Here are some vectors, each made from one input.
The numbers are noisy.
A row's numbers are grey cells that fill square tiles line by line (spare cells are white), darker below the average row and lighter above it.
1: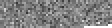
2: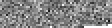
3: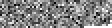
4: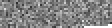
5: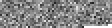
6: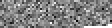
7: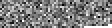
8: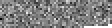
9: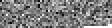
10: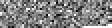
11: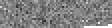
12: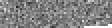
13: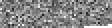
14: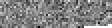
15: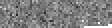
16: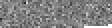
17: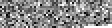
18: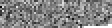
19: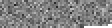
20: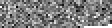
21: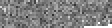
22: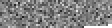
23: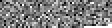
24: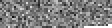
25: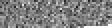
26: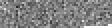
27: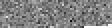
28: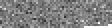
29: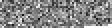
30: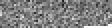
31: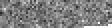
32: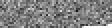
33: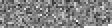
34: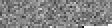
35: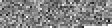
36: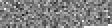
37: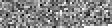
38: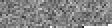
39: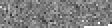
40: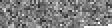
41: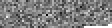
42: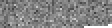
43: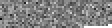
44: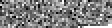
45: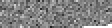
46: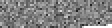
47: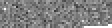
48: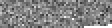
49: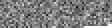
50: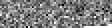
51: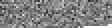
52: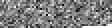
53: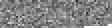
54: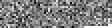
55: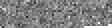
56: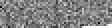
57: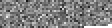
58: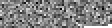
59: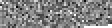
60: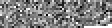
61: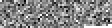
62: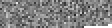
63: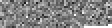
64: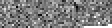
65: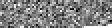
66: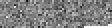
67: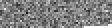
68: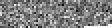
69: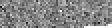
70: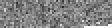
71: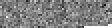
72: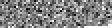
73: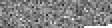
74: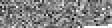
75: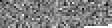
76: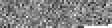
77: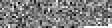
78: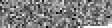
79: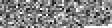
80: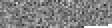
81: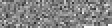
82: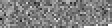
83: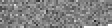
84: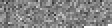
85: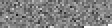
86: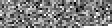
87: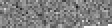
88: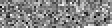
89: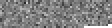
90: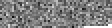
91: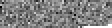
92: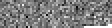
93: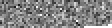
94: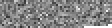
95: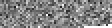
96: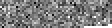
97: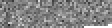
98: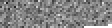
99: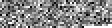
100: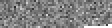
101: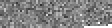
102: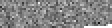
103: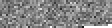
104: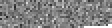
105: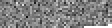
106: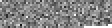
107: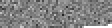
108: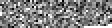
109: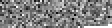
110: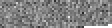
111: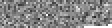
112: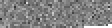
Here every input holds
three labels (each one of 5), together with either a point on a 4-point line, or a point on a 5-point line.
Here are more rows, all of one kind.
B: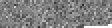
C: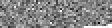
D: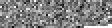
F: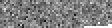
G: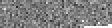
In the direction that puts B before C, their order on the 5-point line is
D, B, G, F, C.
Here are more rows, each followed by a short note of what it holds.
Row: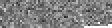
three labels (each one of 5) and a point on a 4-point line
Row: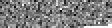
three labels (each one of 5) and a point on a 4-point line
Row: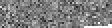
three labels (each one of 5) and a point on a 4-point line
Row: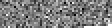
three labels (each one of 5) and a point on a 5-point line
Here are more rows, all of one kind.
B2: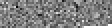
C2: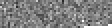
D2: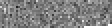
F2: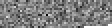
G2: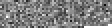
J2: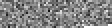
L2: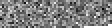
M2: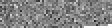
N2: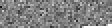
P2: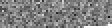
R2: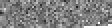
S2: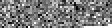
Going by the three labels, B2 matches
R2 and S2.
